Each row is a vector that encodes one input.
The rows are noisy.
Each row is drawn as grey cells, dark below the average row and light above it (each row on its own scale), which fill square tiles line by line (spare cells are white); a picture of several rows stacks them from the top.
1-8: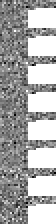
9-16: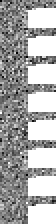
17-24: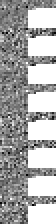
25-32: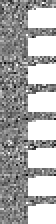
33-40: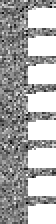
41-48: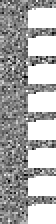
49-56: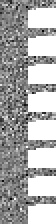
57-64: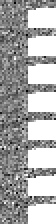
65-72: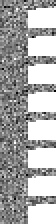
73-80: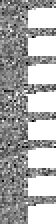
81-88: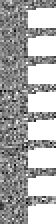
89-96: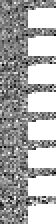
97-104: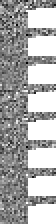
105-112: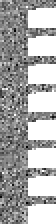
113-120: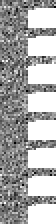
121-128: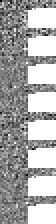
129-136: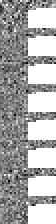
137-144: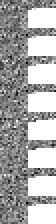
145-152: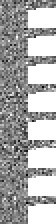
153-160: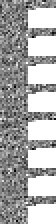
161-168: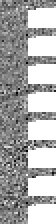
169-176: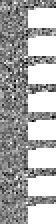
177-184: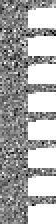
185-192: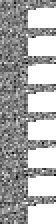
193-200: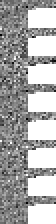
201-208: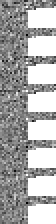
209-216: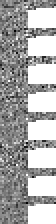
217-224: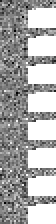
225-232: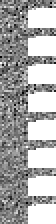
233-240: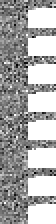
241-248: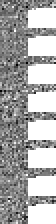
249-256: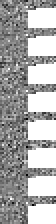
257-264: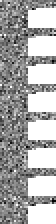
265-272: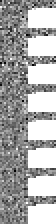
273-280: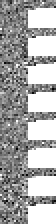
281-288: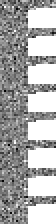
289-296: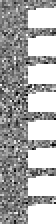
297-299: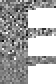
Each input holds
a list of up to two points on a 5-point line.
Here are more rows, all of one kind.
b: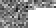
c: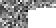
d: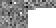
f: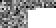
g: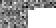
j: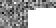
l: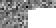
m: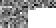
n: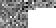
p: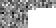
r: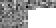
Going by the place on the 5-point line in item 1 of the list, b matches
l and r.
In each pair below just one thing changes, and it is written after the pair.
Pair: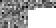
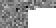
the place on the 5-point line in item 2 of the list
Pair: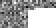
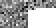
the place on the 5-point line in item 2 of the list
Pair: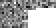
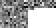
the place on the 5-point line in item 1 of the list
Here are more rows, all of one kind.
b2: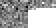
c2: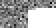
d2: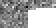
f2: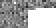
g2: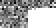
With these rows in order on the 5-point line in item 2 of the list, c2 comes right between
f2 and g2.
